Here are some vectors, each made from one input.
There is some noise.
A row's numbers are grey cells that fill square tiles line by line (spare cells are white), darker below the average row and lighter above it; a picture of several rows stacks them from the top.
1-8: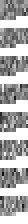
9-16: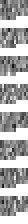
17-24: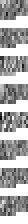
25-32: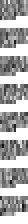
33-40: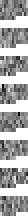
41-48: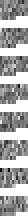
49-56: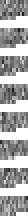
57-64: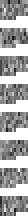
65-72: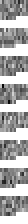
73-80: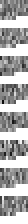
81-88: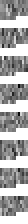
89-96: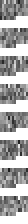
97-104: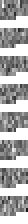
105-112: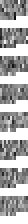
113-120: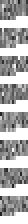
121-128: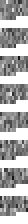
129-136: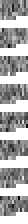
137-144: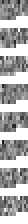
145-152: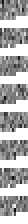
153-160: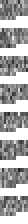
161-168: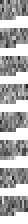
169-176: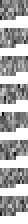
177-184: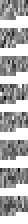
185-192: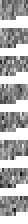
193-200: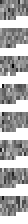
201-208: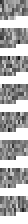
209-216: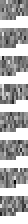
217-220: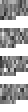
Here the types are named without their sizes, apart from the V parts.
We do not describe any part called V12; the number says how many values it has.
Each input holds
a value of V12, together with either a label, or a point on a line.
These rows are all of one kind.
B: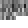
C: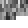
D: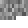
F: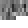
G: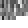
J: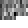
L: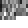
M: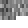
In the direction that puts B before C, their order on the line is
B, G, F, M, C, J, D, L.
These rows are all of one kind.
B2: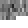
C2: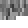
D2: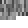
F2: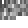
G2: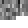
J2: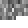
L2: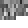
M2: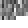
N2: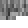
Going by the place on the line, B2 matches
C2 and G2.
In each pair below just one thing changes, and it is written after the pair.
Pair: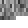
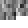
the value of V12
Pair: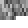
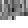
the value of V12
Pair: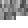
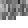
the value of V12
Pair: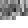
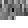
the label
